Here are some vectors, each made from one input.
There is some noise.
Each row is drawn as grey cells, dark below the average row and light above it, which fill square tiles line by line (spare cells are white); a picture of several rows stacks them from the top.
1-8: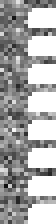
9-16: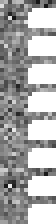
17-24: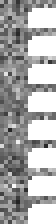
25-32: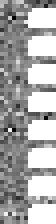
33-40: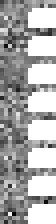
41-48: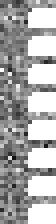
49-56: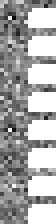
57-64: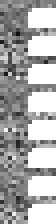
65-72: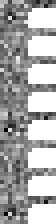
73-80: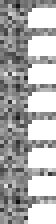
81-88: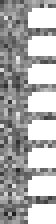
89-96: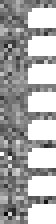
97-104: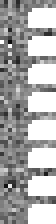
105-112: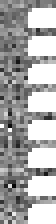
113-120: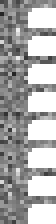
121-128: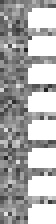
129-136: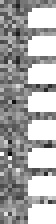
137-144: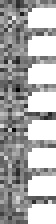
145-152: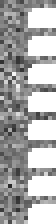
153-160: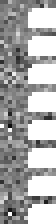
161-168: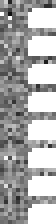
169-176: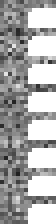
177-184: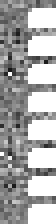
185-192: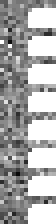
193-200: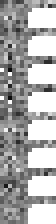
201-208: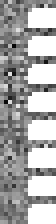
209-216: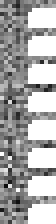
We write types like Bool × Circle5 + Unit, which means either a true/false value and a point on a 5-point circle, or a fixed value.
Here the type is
Line12 × List2(Line13).
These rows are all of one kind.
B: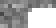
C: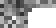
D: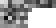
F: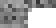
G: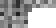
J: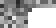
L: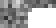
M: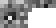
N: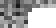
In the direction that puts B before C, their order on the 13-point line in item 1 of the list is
D, F, M, G, N, B, L, J, C.
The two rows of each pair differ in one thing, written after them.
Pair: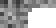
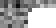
the place on the 12-point line
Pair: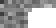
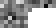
the place on the 12-point line
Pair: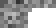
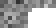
the place on the 13-point line in item 2 of the list
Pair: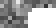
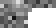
the place on the 13-point line in item 1 of the list
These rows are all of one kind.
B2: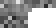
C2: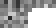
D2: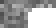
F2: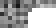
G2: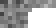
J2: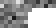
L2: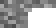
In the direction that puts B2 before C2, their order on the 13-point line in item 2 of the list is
G2, B2, L2, D2, J2, C2, F2.
